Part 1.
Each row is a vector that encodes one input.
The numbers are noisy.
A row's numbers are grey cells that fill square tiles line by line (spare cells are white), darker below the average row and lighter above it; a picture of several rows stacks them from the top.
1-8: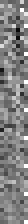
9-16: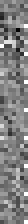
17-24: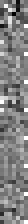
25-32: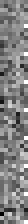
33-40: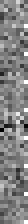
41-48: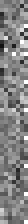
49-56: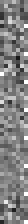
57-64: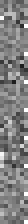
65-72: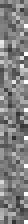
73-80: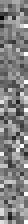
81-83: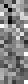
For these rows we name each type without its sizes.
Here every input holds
a point on a line.
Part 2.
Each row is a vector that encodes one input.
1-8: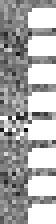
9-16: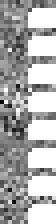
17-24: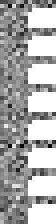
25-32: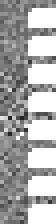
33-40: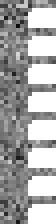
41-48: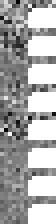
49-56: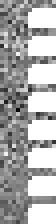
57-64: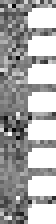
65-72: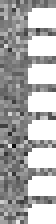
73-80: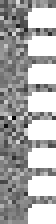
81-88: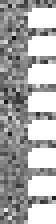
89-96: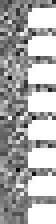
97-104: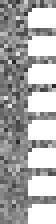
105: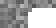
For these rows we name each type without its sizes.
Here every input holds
a node of a tree.
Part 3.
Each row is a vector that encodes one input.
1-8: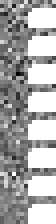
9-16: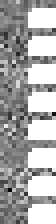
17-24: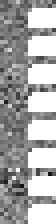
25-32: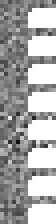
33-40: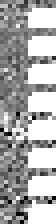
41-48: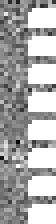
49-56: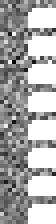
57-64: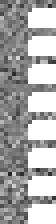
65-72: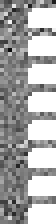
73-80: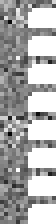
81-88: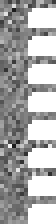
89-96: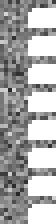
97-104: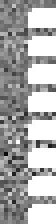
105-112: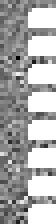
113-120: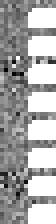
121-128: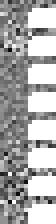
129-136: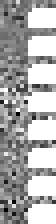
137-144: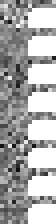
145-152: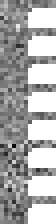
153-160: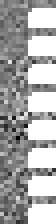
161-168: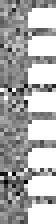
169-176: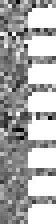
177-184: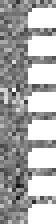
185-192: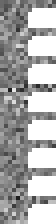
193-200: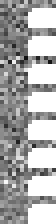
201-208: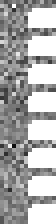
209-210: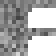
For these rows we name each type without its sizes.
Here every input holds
a node of a tree.
